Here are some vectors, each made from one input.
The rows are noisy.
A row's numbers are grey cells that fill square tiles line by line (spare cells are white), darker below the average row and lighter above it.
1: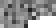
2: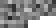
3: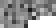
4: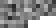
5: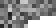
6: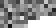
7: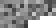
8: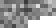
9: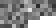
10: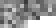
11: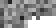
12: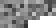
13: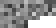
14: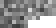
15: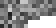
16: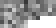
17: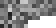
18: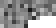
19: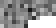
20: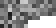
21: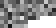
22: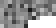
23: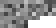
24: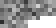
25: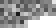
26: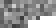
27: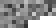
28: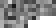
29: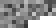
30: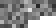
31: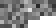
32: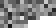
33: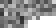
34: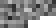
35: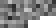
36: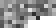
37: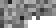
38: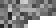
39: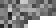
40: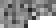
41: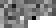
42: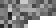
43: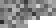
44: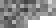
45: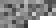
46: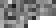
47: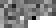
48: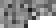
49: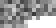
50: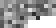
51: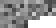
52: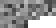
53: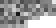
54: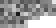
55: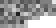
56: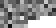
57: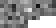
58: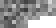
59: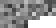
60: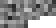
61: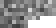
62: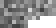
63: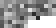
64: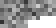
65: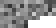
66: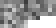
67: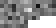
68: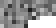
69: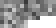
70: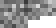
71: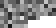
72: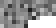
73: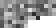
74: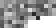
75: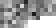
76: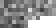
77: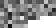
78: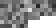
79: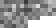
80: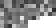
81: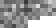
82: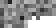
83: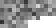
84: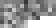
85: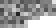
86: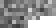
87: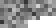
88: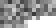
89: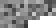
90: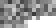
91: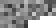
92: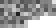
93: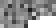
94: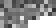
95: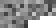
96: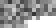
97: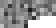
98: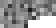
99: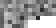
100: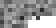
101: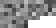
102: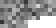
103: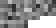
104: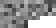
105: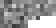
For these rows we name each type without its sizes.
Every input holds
a true/false value, together with either a point on a line, or a node of a tree.
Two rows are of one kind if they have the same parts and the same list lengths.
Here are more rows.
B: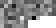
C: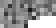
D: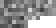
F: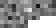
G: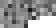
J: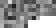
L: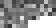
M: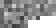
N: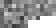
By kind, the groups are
B, C, F, G, J, L
D, M, N

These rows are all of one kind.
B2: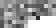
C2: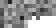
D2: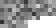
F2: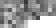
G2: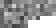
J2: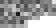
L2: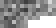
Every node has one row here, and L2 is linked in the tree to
G2.
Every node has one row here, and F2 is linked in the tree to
B2 and D2.
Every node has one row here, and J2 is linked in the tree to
C2.
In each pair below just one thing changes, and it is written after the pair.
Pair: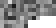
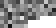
the place on the line
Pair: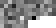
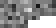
the true/false value
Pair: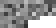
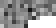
the true/false value
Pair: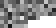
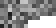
the true/false value
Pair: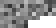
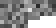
the place on the line
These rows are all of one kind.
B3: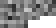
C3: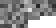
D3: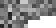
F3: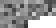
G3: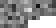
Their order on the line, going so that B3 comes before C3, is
F3, B3, G3, C3, D3.
